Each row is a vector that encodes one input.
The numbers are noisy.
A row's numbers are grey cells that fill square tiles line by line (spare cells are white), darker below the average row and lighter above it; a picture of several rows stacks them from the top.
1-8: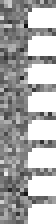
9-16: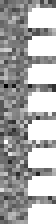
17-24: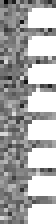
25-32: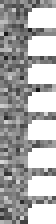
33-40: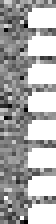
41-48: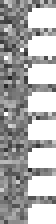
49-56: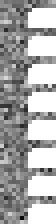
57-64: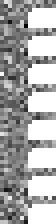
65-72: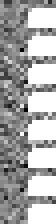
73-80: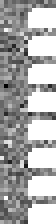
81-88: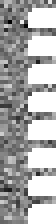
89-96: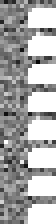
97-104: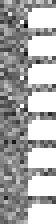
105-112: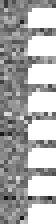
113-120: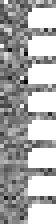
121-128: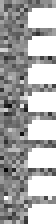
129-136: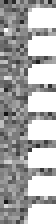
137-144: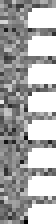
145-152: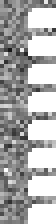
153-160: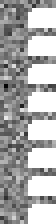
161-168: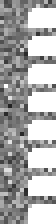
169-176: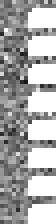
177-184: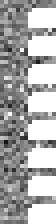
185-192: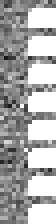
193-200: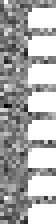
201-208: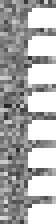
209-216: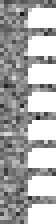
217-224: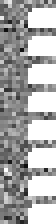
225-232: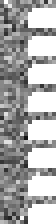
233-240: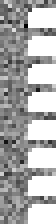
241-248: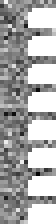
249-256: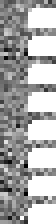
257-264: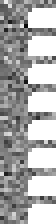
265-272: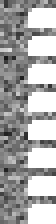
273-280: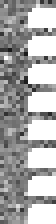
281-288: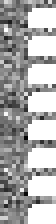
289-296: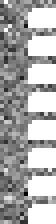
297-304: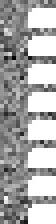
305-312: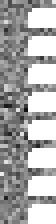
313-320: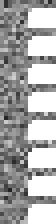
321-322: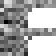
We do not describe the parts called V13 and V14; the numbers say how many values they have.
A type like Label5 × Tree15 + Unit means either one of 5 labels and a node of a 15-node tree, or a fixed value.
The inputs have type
(Bool × Bool × Bool + V14) × V13 + Label12 × Label12.
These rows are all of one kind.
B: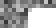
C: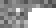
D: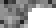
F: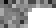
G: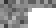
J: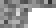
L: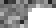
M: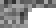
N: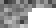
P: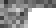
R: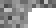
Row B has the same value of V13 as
F and G.
